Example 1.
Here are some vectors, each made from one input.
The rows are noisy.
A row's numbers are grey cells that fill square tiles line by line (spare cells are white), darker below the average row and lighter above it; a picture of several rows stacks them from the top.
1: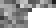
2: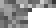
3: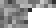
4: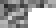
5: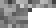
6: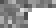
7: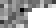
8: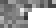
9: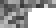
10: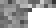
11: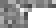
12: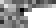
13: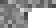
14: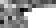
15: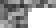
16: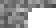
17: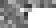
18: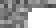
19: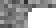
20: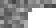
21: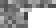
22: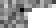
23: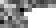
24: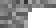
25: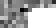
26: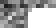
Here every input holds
a point on a 6-point line.
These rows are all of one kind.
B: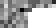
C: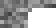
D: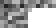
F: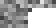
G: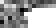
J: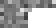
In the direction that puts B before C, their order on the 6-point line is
G, B, F, C, J, D.
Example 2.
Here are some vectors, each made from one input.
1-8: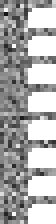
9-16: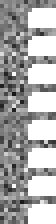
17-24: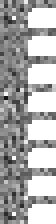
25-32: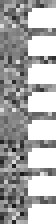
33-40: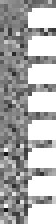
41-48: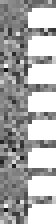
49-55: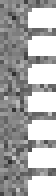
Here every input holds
a node of an 11-node tree.
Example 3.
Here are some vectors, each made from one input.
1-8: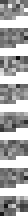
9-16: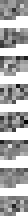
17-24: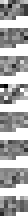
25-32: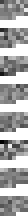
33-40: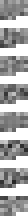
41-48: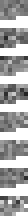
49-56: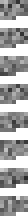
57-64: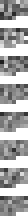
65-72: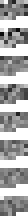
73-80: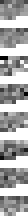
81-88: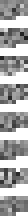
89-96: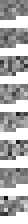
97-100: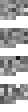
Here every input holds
a point on an 8-point line.
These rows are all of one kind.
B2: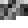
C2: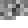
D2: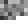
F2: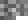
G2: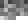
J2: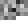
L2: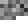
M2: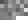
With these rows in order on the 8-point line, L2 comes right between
F2 and G2.
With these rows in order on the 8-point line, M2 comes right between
B2 and D2.
